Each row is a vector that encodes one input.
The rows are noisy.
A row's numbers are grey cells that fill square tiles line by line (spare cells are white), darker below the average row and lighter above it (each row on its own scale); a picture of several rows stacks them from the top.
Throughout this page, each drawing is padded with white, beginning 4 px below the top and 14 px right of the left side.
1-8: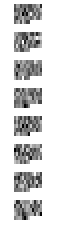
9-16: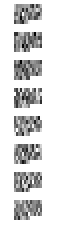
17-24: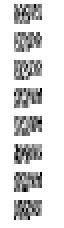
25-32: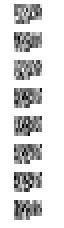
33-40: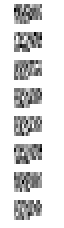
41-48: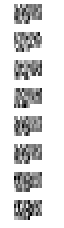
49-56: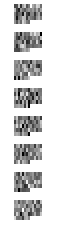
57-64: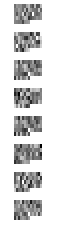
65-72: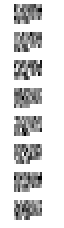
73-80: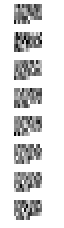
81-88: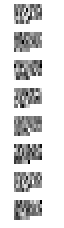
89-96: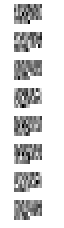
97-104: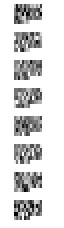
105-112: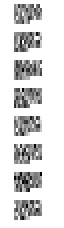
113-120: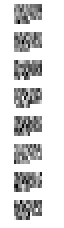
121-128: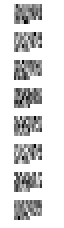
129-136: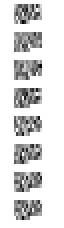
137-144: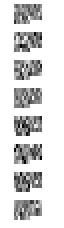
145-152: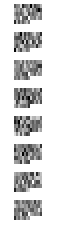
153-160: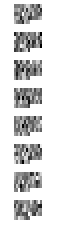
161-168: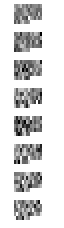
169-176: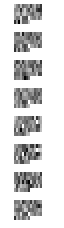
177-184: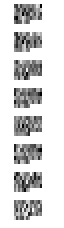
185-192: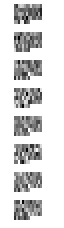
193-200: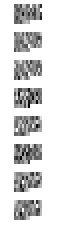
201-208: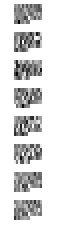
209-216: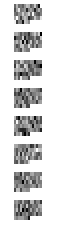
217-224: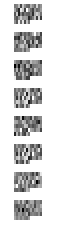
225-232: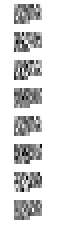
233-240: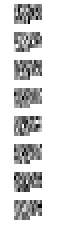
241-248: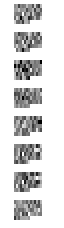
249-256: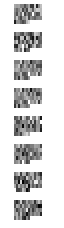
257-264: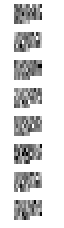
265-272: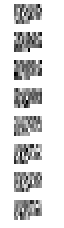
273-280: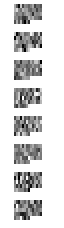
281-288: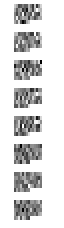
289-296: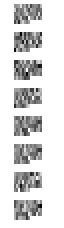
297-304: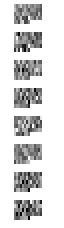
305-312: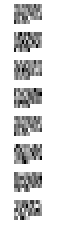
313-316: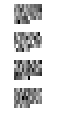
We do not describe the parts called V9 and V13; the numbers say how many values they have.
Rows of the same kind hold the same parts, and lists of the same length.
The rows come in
3 kinds.
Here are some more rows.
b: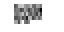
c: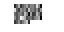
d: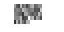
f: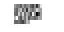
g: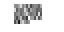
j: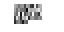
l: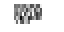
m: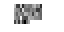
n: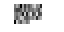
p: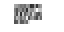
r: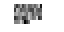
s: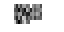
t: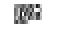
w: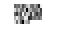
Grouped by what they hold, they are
b, d, g, m, r
c, n, s
f, j, l, p, t, w

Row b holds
a point on each of two 4-point lines and a value of V9.
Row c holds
a node of an 11-node tree and a value of V9.
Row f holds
a true/false value and a value of V13.
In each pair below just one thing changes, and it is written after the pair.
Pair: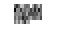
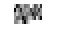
the place on one of the two 4-point lines
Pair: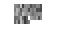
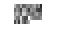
the value of V9
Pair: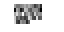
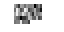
the value of V9
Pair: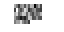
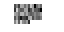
the place on one of the two 4-point lines
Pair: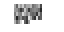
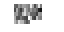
the value of V9
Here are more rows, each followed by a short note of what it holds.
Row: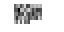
a node of an 11-node tree and a value of V9
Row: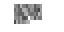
a point on each of two 4-point lines and a value of V9
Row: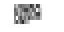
a true/false value and a value of V13
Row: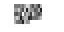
a true/false value and a value of V13
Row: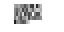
a true/false value and a value of V13
